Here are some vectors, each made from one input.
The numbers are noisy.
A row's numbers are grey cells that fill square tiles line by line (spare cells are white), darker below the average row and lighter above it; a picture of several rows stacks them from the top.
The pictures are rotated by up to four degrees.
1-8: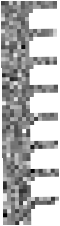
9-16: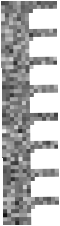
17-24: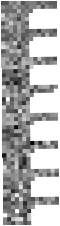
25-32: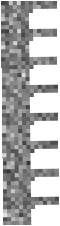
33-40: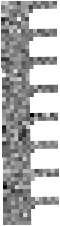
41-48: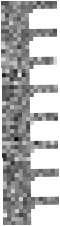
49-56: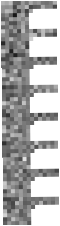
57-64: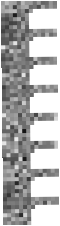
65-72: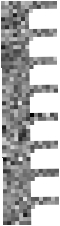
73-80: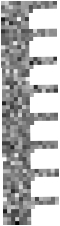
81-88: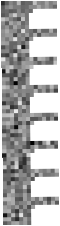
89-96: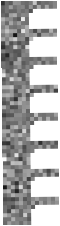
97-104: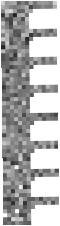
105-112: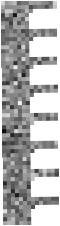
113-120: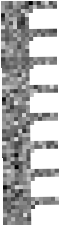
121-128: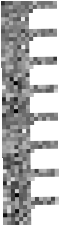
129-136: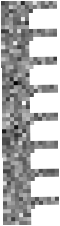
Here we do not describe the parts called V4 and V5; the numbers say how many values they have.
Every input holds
either a fixed value, or one of 6 labels and a value of V5, or a true/false value and a value of V4.
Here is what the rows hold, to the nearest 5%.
About 5% of them hold a fixed value. About 45% of them hold one of 6 labels and a value of V5. The rest hold a true/false value and a value of V4.
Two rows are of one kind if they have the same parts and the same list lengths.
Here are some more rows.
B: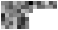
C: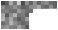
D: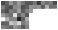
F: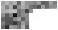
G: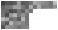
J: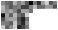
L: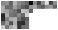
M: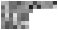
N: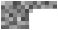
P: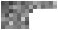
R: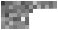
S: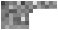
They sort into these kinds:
B, J, L
C, D, G, P, R, S
F, M, N

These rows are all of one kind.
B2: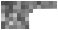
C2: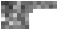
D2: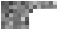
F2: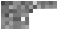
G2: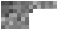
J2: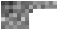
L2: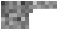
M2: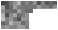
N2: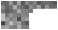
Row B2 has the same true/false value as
C2, M2 and N2.
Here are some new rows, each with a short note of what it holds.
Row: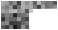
one of 6 labels and a value of V5
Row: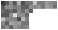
a true/false value and a value of V4
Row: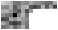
one of 6 labels and a value of V5
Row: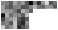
a fixed value
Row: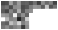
a true/false value and a value of V4
